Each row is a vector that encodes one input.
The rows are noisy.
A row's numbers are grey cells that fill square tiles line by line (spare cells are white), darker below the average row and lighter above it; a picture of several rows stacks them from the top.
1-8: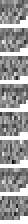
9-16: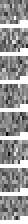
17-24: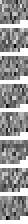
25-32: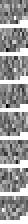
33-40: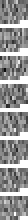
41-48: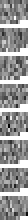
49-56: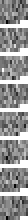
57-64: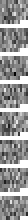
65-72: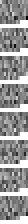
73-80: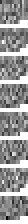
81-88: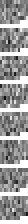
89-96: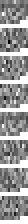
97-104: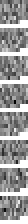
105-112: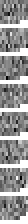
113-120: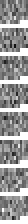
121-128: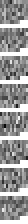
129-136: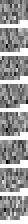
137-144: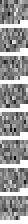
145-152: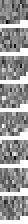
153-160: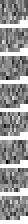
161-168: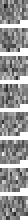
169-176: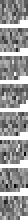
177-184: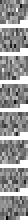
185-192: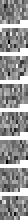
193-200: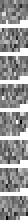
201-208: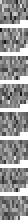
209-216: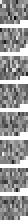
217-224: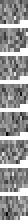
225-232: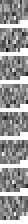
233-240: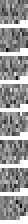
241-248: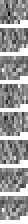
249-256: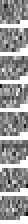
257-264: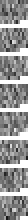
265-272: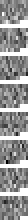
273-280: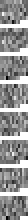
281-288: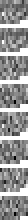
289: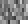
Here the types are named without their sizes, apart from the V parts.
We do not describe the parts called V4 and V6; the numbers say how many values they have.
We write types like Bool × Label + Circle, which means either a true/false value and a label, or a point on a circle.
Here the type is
(Label × V4 + Tree) × V6.
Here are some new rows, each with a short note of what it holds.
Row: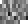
a node of a tree and a value of V6
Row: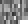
a label, a value of V4 and a value of V6
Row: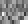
a label, a value of V4 and a value of V6
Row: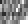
a label, a value of V4 and a value of V6
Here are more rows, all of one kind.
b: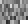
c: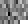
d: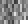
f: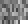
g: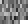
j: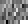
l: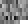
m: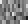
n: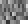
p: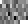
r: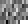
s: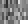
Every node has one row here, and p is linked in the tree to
b, c, l and m.
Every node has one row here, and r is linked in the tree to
j and n.
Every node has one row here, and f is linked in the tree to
c and d.
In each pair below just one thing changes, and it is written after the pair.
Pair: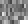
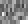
the label
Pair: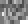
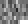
the value of V4
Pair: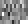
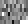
the label
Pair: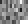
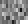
the label
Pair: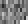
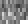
the label
